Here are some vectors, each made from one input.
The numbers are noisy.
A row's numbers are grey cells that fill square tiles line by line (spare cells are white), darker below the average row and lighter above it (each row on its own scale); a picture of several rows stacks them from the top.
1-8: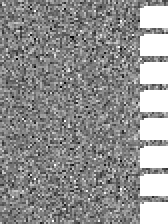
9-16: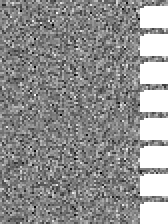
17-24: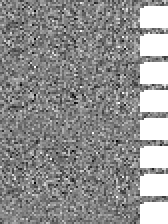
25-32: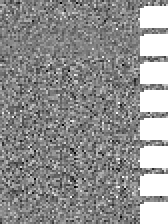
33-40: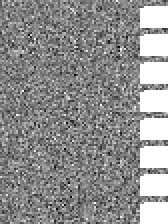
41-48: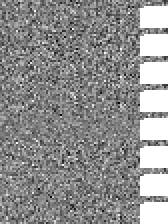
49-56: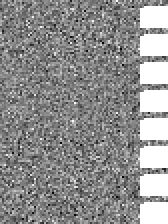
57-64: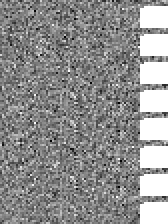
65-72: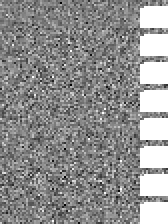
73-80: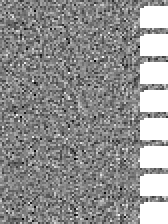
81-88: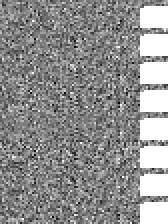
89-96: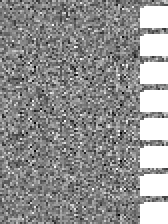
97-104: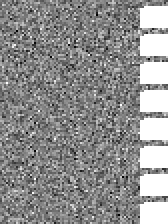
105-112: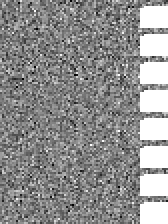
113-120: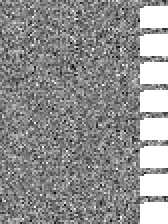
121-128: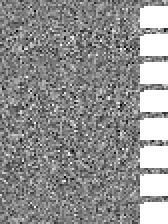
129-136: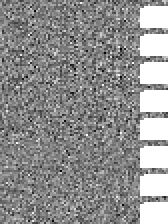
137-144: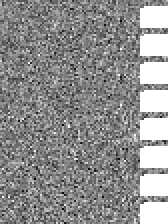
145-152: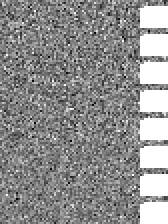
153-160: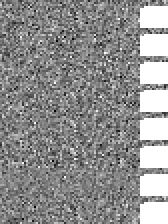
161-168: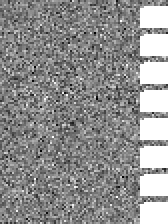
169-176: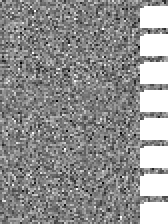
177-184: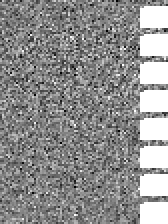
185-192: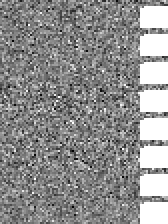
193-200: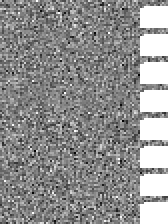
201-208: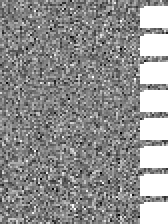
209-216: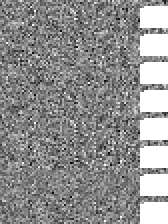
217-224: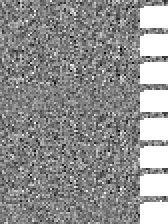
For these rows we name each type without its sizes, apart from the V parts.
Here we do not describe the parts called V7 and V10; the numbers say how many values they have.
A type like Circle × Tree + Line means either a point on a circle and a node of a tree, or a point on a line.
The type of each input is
((Circle + Unit) × Label + V10) × V7.
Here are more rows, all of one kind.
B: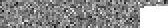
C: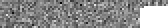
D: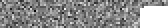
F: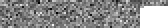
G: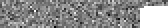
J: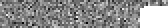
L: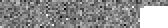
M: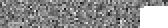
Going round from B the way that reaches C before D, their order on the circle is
B, J, F, M, G, L, C, D.
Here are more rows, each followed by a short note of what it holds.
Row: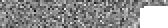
a point on a circle, a label and a value of V7
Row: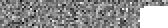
a label and a value of V7
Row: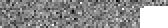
a label and a value of V7
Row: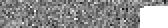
a value of V7 and a value of V10
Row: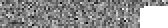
a label and a value of V7
